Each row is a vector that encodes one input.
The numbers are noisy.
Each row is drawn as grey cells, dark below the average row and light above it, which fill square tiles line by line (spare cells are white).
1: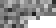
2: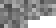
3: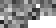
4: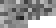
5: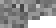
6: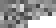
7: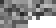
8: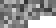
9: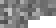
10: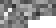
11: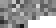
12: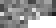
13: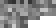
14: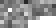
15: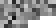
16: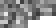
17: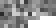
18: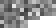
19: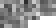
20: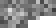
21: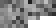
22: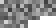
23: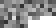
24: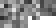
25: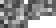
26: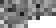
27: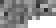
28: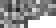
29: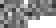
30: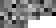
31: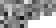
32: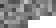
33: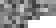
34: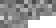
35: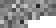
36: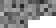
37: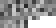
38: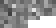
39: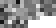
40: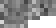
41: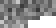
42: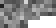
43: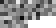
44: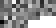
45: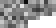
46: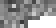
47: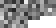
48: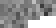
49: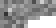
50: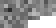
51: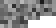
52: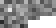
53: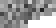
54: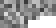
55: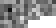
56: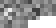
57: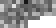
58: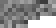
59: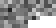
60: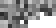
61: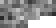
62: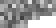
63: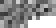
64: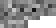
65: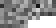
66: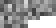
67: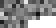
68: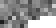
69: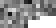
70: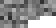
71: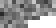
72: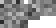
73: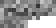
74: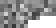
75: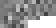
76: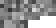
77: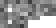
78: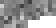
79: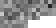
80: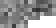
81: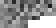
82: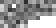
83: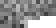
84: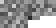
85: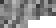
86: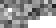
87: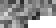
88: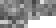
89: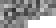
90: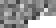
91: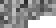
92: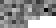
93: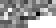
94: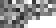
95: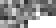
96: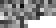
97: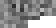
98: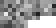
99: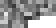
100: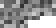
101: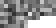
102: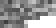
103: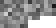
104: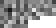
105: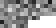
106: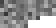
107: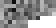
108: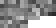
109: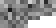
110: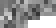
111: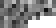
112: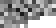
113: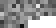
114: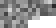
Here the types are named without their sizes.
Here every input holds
a node of a tree, together with either a point on a line, or a node of a tree.
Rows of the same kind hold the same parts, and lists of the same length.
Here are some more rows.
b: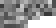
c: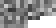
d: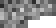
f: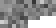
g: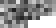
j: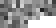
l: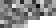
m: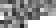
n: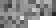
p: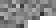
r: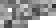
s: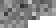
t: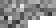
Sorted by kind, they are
b, d, f, j, l, n, r, t
c, g, m, p, s

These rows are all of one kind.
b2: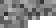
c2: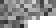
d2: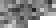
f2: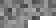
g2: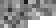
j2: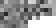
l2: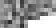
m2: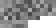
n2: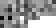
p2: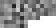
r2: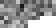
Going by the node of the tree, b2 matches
j2, l2, n2 and r2.
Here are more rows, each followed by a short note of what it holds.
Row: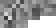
a node of each of two trees
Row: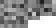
a point on a line and a node of a tree
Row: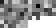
a point on a line and a node of a tree
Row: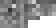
a point on a line and a node of a tree
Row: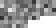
a node of each of two trees
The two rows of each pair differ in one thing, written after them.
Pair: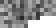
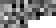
the place on the line
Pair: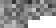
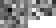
the place on the line
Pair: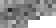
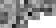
the node of the tree
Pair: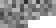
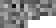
the node of the tree
